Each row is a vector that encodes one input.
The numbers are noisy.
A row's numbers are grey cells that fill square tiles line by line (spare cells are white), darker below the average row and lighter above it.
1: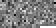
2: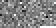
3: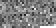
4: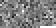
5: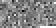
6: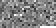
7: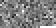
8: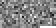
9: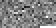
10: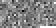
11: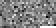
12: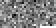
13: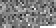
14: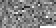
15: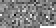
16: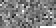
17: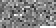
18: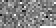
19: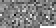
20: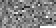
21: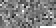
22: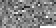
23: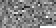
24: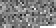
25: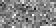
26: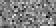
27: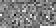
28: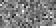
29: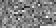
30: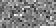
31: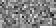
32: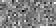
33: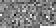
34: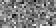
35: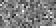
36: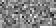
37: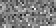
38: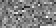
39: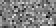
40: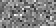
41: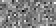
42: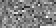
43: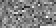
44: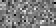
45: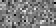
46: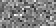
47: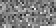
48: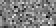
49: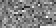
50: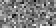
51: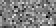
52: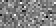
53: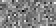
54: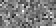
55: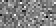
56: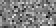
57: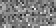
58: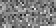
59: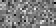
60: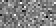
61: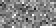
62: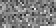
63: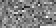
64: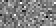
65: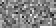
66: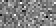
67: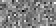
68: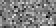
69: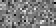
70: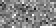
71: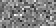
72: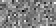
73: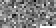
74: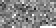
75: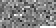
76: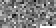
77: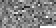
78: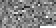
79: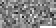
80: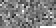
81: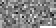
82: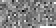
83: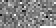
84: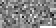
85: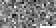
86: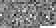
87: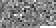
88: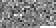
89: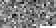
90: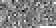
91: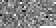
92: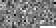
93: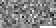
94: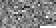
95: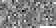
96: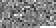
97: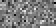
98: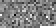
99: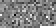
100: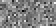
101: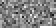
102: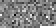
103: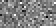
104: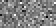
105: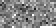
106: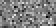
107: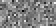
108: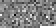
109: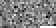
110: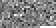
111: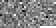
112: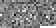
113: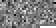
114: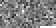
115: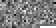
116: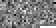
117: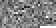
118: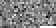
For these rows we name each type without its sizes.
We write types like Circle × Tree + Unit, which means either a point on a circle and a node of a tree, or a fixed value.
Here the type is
Bool × Label.
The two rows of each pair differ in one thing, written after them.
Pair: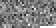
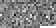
the label
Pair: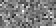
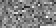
the label
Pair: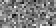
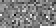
the label
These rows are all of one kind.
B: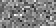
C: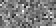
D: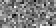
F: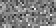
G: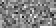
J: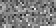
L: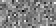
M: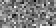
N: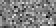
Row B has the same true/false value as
G, L and N.
